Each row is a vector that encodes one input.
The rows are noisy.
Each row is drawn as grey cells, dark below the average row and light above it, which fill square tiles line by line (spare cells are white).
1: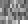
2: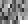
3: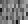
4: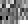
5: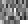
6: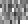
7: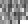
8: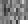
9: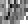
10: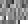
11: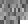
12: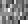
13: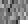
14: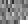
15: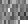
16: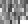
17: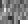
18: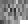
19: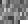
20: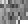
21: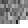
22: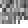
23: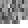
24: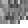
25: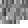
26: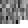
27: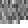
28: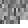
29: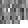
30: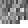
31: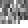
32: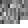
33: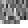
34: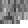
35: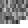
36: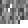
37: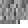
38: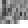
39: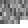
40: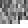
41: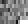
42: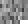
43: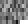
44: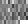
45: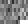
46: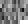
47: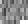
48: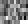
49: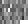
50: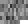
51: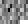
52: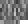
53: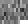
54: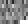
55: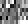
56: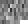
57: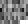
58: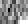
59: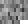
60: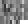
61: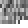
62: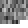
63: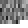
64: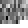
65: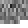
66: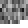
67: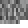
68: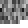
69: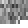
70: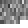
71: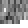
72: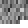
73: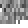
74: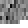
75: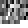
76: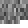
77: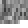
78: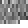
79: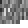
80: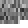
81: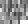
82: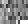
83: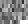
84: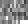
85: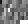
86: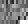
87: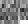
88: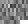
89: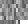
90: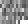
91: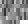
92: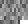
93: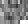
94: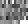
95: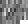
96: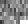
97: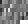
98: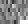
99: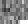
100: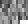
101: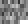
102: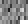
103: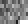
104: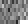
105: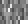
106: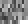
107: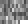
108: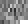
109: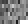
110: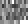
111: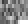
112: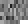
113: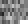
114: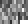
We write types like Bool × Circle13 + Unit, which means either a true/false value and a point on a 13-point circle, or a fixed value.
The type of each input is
Bool × Bool × Bool × Bool × Bool.
